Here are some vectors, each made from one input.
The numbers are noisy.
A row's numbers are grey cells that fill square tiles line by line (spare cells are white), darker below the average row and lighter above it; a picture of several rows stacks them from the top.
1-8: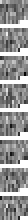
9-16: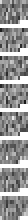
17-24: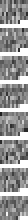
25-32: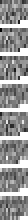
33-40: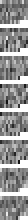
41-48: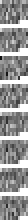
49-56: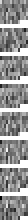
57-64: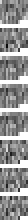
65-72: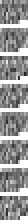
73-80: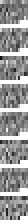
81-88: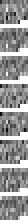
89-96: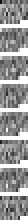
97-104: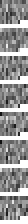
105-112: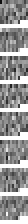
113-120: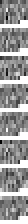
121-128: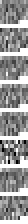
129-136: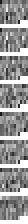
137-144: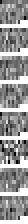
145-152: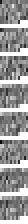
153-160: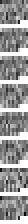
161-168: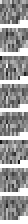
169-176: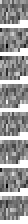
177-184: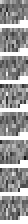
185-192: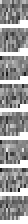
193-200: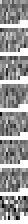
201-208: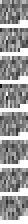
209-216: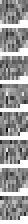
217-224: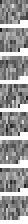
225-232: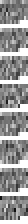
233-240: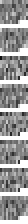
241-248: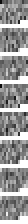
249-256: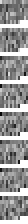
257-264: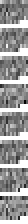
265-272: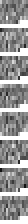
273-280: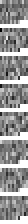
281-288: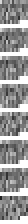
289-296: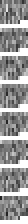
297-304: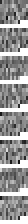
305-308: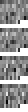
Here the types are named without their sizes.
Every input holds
a list of points on a line.
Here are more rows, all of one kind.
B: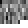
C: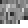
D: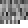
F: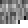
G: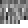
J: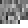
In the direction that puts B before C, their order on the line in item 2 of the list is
G, B, C, J, F, D.
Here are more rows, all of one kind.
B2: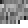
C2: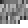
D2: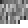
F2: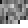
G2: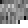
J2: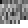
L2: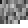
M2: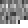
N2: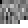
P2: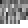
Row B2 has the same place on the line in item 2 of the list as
F2, G2 and N2.
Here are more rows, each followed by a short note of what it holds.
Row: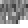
a list of one item
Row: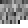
a list of two items
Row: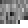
a list of two items
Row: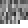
a list of two items
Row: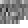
a list of one item
